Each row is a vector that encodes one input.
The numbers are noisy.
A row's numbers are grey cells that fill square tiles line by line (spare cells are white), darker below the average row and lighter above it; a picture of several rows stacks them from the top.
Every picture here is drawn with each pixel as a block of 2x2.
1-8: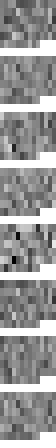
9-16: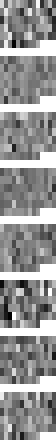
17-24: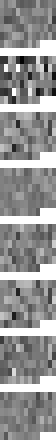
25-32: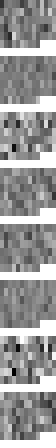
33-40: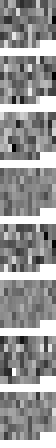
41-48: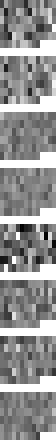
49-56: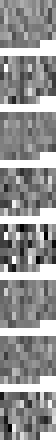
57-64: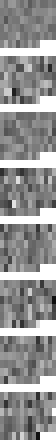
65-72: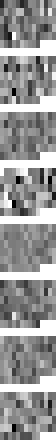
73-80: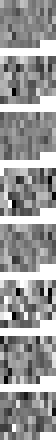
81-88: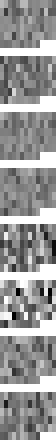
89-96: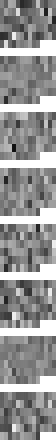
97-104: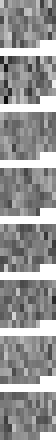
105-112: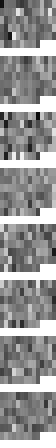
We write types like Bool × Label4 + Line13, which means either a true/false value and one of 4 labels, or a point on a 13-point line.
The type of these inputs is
Bool × Circle10.
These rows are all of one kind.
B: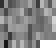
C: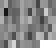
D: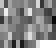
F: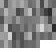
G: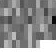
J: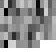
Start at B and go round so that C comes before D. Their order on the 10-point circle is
B, J, G, F, C, D.
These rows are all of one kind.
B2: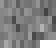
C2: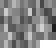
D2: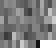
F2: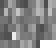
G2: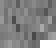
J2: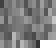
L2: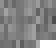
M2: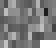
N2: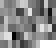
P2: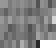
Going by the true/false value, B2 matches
G2 and L2.
